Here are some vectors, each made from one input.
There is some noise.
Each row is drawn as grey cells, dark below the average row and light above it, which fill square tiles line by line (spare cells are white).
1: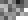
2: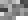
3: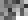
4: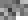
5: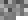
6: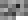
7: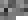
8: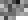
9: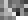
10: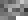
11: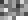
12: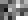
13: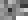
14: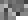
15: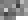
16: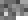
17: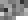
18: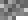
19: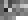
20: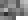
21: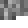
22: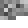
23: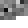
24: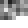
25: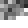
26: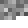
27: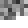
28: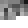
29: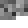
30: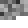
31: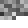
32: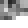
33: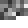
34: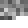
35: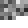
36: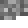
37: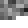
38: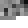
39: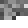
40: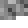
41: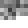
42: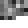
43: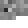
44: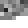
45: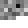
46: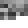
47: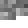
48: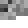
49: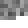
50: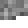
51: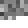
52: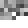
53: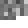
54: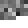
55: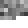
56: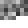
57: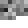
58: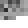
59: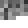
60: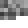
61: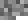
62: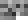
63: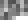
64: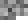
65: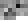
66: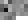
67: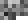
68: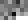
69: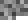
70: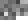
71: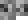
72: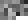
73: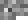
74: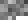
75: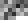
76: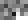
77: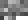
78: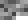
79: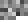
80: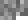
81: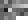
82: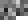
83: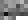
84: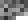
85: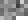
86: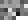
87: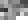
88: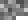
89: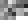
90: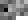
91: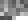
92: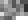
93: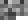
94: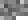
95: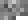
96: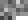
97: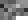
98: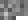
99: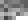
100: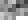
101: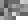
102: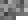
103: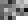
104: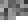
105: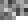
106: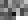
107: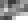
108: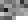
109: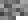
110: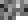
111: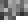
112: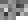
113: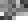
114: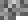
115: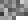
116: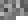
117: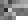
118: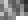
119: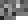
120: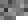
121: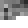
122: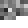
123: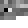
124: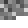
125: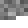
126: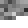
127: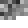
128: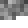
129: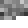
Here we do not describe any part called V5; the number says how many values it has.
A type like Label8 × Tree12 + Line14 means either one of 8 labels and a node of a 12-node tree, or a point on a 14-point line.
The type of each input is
Bool × (Tree8 + V5).
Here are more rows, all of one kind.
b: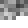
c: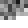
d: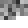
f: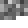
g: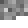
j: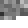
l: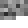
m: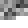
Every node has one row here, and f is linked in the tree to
c and d.
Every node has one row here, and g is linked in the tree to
d and l.
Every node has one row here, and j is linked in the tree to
b and d.
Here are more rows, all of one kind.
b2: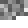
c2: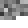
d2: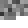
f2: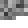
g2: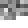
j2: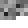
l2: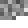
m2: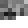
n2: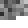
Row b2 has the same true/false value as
f2, j2 and l2.
